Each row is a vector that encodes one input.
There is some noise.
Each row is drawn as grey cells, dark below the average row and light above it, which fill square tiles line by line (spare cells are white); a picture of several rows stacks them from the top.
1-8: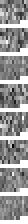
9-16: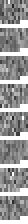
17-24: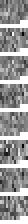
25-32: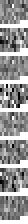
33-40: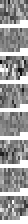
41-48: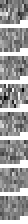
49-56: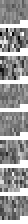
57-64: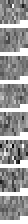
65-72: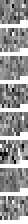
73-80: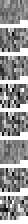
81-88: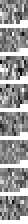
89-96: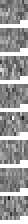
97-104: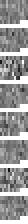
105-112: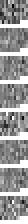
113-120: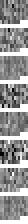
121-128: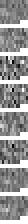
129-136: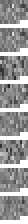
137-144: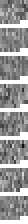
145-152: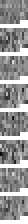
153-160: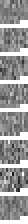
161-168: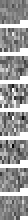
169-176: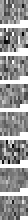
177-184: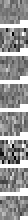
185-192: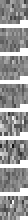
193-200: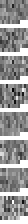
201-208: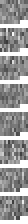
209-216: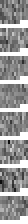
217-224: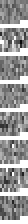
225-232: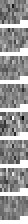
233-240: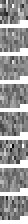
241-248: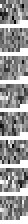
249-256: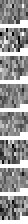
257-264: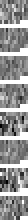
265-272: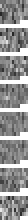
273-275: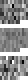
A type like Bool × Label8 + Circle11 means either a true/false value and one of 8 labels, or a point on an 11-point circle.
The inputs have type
Bool × Bool × Bool + Line10.
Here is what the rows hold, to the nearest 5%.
About 55% of them hold a point on a 10-point line. The rest hold three true/false values.
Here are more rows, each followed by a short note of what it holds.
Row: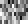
three true/false values
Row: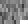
a point on a 10-point line
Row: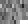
a point on a 10-point line
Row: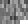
three true/false values
